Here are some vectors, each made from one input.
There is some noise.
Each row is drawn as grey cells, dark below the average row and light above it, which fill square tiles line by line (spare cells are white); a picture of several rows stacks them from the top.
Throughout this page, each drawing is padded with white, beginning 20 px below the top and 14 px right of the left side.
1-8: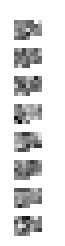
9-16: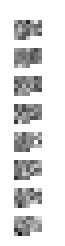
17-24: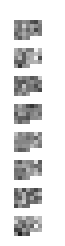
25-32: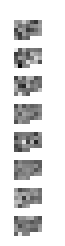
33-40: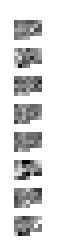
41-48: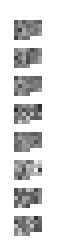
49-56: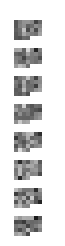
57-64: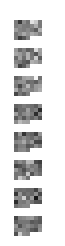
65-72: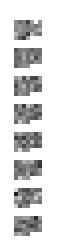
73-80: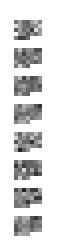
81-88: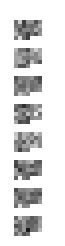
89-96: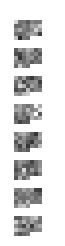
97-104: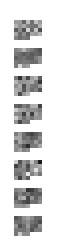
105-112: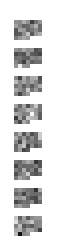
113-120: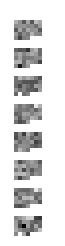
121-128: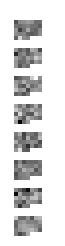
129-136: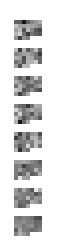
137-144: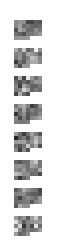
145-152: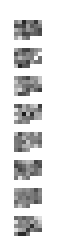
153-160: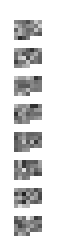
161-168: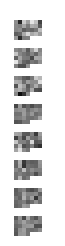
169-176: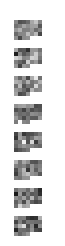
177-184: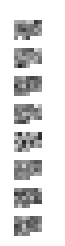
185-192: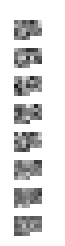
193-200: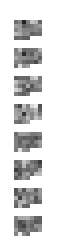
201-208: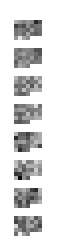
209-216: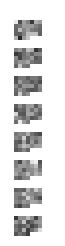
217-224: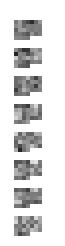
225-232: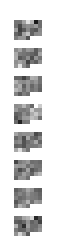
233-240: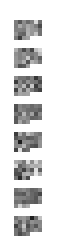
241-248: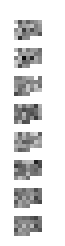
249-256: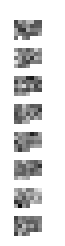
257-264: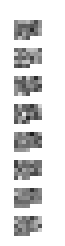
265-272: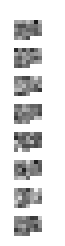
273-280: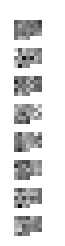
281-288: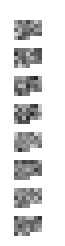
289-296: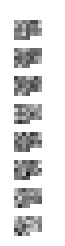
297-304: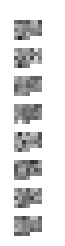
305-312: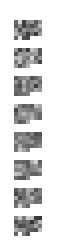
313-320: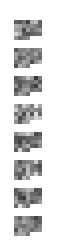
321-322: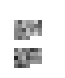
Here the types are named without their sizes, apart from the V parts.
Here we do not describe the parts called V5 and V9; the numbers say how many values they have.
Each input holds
a true/false value and a value of V9, together with either a point on a line, or a value of V5.
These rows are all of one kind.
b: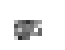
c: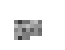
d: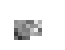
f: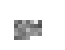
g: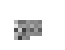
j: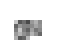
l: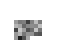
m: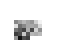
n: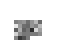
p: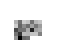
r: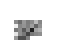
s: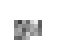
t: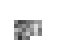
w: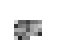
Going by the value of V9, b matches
c, d and l.
